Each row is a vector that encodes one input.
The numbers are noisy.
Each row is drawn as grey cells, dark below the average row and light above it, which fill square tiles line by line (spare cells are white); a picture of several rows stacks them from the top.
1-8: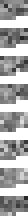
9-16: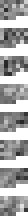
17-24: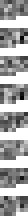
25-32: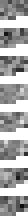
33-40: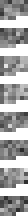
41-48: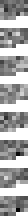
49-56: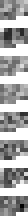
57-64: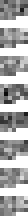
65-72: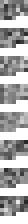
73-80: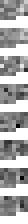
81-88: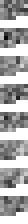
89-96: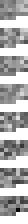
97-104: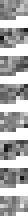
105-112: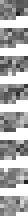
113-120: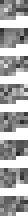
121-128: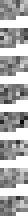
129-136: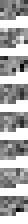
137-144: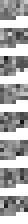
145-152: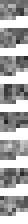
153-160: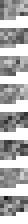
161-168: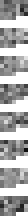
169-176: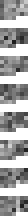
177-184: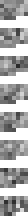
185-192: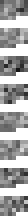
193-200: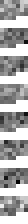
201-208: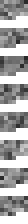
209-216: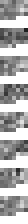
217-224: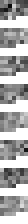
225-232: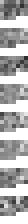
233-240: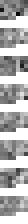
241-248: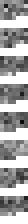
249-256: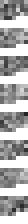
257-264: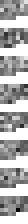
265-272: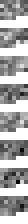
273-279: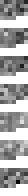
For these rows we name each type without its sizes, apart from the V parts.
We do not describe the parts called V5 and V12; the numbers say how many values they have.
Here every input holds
either a fixed value, or a point on each of two lines and a true/false value, or a value of V5 and a value of V12.
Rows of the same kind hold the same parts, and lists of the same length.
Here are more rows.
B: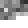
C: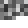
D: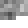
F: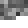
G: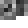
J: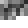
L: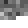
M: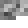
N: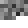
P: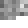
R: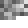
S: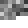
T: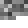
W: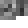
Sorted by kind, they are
B, F, G, J, L, N, S, T, W
C
D, M, P, R

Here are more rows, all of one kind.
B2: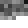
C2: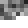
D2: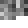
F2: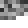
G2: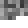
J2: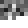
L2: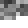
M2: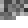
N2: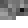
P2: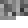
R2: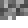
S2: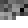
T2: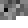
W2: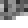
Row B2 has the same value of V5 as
D2, N2 and S2.
